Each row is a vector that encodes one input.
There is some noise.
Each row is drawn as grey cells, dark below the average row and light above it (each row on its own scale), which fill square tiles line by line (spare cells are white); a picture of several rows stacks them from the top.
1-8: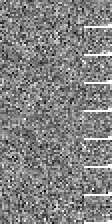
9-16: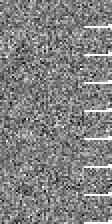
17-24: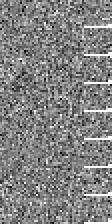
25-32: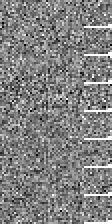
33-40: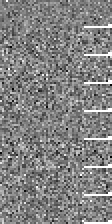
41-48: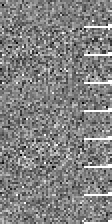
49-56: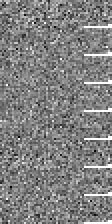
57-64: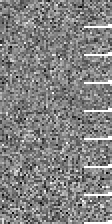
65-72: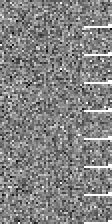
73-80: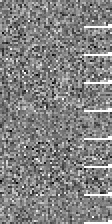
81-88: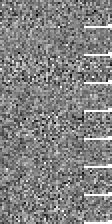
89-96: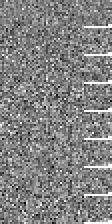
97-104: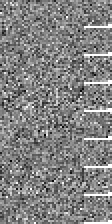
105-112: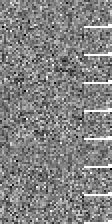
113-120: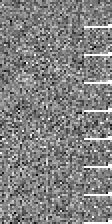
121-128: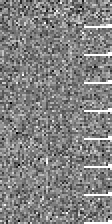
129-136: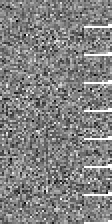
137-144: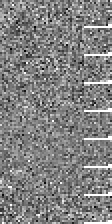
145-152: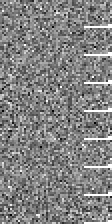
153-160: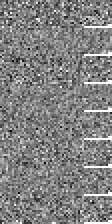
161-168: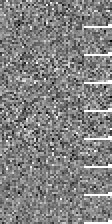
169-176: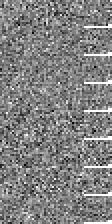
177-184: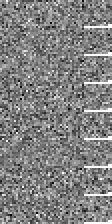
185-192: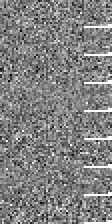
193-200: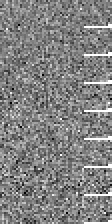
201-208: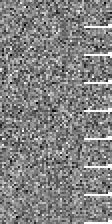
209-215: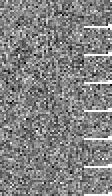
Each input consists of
either a point on an 11-point circle, or a point on a 10-point line and a true/false value.
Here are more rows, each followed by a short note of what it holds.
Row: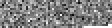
a point on a 10-point line and a true/false value
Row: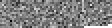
a point on an 11-point circle
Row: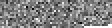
a point on an 11-point circle
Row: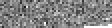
a point on a 10-point line and a true/false value
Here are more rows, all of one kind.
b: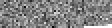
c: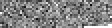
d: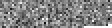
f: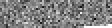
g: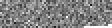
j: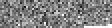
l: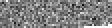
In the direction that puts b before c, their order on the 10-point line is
j, b, d, c, g, f, l.
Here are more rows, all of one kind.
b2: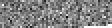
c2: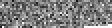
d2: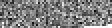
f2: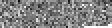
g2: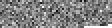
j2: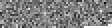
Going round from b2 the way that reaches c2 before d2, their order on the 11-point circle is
b2, c2, j2, g2, d2, f2.
